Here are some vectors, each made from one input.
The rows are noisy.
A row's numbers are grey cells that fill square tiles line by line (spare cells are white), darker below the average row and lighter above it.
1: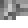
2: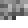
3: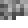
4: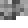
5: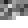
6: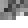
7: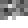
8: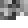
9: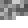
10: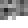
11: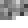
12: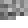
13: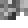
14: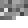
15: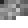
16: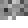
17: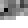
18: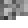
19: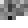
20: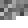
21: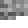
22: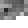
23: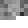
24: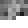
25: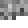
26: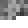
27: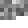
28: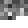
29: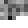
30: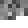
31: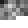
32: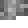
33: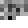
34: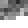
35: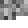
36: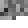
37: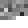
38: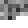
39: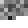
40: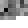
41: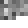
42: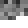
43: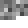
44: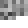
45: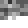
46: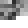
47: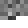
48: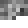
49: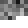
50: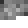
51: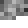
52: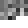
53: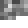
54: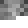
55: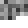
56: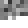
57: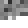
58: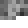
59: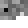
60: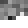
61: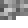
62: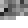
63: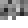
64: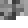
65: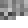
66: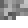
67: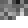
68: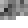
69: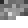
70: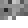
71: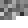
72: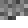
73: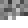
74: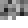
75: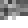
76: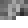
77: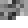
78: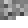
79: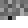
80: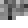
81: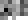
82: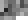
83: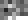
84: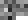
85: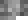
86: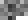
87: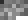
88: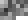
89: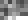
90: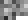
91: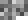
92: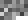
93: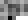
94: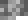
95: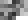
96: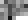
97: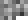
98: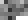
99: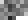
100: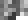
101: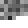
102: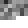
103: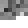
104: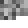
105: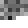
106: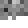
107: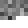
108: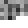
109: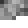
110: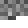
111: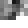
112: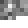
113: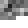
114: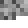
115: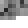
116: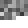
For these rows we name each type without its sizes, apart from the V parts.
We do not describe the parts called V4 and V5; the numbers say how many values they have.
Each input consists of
a point on a line, a true/false value, a value of V4 and a value of V5.
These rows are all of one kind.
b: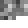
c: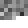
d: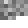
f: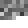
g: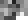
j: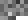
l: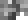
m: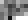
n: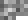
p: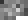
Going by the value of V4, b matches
d, g, l and n.
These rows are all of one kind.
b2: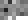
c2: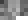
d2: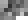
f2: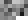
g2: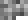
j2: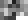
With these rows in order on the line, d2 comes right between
b2 and c2.
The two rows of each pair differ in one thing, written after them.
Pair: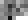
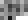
the value of V5
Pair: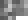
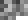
the place on the line
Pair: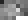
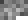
the place on the line
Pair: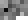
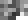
the value of V4
